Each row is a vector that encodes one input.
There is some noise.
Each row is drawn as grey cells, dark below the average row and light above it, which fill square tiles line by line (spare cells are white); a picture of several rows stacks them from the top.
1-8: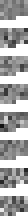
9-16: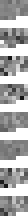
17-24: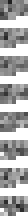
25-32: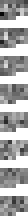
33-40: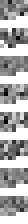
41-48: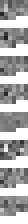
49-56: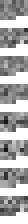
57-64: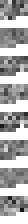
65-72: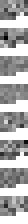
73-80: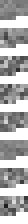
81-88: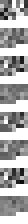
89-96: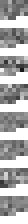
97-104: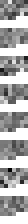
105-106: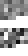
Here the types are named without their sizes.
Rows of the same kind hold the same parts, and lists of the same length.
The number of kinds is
2.
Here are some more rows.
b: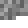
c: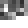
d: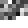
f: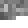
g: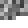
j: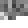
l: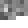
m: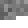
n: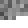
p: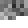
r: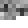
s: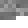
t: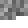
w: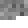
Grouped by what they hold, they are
b, c, d, f, g, j, l, n, p, r, s, t, w
m

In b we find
a point on a circle.
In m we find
a fixed value.
